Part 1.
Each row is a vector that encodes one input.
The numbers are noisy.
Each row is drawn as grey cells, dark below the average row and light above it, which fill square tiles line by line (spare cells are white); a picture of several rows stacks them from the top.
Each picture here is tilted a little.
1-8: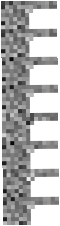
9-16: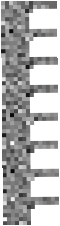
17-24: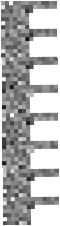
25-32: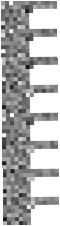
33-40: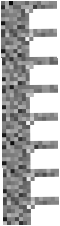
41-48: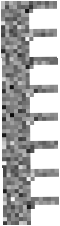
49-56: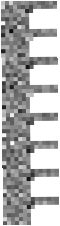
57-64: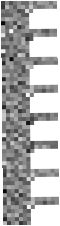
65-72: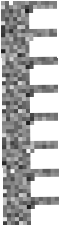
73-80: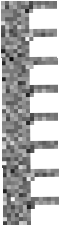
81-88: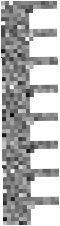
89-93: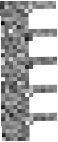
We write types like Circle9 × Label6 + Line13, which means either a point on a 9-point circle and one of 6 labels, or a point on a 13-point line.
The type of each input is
Bool × Line8.
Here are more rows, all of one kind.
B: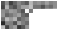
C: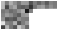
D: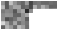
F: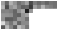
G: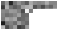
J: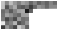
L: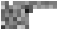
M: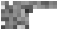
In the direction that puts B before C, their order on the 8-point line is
L, M, B, G, J, C, F, D.
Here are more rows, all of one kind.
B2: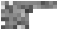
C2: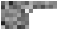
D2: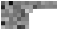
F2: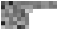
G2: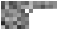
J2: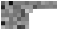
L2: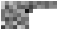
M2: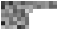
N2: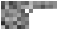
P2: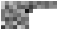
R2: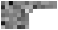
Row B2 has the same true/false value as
L2 and P2.
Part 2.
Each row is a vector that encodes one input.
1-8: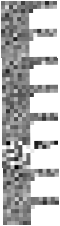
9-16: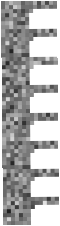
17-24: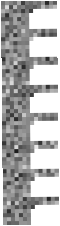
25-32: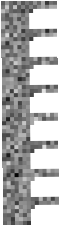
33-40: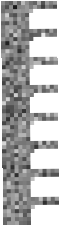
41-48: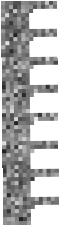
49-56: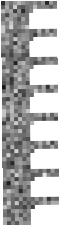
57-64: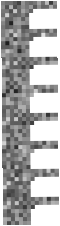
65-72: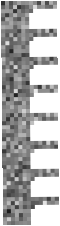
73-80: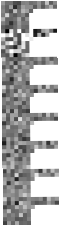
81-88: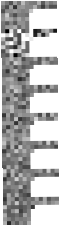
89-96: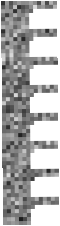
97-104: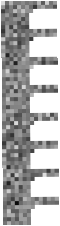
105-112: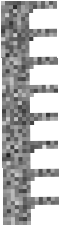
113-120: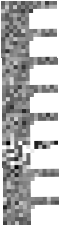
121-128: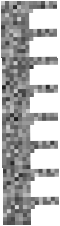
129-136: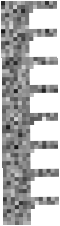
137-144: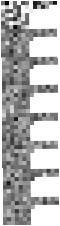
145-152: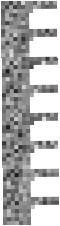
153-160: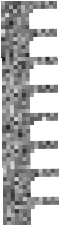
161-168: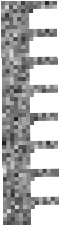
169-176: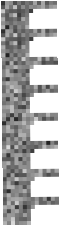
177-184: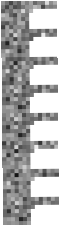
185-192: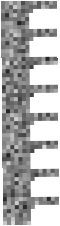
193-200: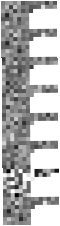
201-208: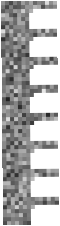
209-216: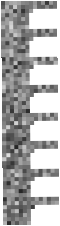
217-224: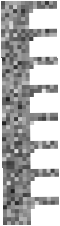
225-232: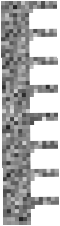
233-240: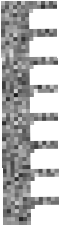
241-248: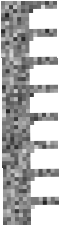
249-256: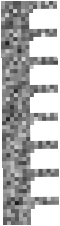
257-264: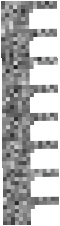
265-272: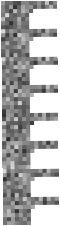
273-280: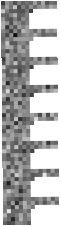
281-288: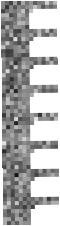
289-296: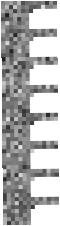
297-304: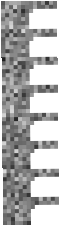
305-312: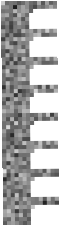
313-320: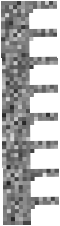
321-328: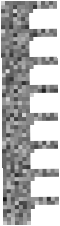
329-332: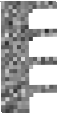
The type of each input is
List2(Line13).
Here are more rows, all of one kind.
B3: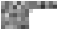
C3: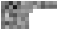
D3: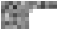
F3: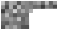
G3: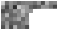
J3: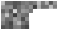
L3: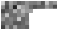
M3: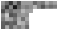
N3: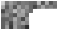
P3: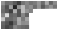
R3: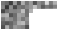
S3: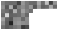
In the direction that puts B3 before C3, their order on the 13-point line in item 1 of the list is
P3, S3, J3, N3, G3, L3, F3, B3, D3, C3, M3, R3.
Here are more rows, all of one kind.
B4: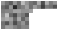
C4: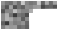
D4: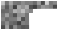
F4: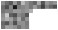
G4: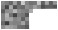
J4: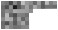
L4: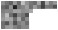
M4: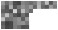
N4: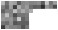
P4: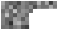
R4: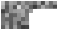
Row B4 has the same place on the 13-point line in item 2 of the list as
J4 and L4.
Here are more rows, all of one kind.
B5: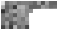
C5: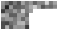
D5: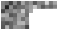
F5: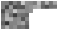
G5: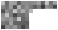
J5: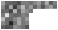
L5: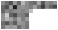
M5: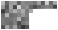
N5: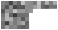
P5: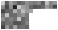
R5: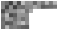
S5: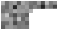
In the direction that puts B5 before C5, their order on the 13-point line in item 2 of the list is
B5, J5, L5, P5, S5, G5, N5, F5, C5, D5, M5, R5.
